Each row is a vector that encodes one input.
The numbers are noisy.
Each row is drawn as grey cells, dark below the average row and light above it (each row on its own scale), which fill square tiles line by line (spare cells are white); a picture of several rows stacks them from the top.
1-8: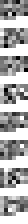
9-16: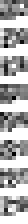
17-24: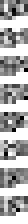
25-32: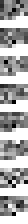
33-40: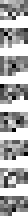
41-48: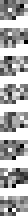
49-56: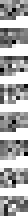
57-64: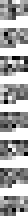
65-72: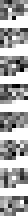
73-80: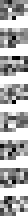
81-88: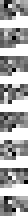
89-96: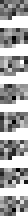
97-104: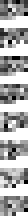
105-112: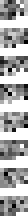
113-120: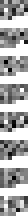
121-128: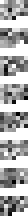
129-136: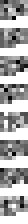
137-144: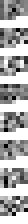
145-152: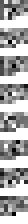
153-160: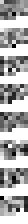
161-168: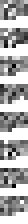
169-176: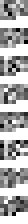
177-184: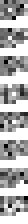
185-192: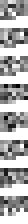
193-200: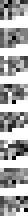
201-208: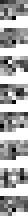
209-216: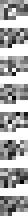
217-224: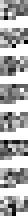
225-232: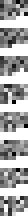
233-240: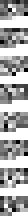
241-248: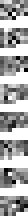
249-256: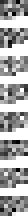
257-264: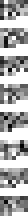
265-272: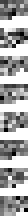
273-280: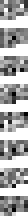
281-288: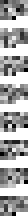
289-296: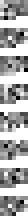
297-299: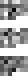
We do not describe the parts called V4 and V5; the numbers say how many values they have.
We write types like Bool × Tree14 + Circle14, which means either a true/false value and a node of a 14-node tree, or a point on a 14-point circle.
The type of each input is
(Bool × Bool × Bool × Bool + V5) × Line7 + V4.
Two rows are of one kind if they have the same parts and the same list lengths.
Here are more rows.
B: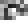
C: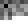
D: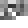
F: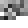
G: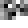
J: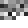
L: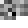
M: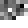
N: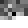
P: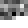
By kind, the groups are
B, D, F
C, G, J, L, N, P
M

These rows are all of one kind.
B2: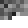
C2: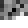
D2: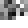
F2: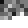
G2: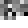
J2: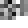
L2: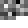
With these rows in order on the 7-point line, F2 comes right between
G2 and L2.
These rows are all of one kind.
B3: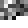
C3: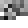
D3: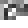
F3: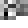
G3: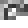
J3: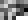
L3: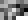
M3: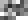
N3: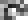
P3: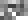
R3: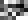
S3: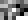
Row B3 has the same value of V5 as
J3, L3, R3 and S3.
